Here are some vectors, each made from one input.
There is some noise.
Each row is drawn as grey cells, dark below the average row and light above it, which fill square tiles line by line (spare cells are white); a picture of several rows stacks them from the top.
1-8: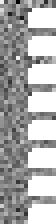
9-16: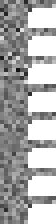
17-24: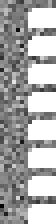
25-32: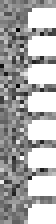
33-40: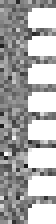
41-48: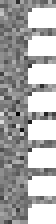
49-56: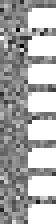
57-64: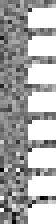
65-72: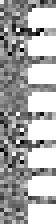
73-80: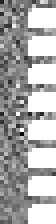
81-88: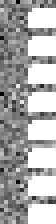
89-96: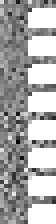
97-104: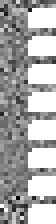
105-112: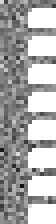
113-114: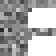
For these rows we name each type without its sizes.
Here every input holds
a node of a tree, together with either a fixed value, or three true/false values.
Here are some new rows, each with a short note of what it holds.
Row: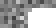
a node of a tree
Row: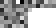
a node of a tree and three true/false values
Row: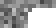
a node of a tree
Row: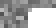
a node of a tree
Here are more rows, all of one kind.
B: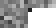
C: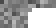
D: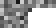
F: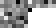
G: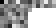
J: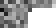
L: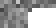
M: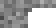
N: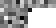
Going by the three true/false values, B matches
G, J and M.
